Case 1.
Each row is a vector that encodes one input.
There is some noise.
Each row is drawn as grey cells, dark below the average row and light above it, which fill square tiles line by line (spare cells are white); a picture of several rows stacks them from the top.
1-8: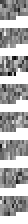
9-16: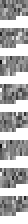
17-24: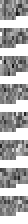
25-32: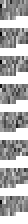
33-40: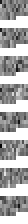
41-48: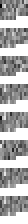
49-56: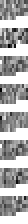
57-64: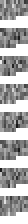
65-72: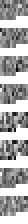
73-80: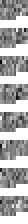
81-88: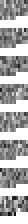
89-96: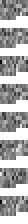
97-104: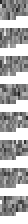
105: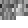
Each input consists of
either a point on a 13-point circle, or a fixed value.
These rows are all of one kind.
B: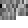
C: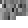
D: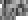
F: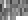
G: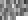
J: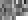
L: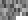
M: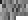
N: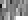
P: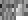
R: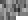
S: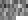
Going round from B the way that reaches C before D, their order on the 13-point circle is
B, P, S, L, R, M, C, D, J, G, F, N.
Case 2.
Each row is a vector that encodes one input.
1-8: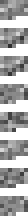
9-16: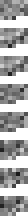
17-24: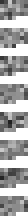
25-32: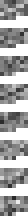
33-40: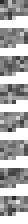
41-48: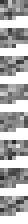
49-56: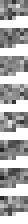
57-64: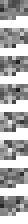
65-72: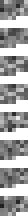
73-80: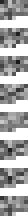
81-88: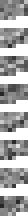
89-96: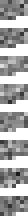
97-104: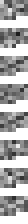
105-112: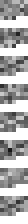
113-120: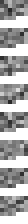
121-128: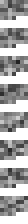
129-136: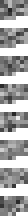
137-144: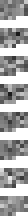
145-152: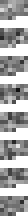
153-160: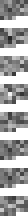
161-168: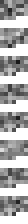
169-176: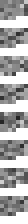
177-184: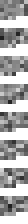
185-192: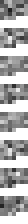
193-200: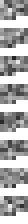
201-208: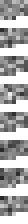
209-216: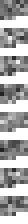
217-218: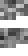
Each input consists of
four true/false values.
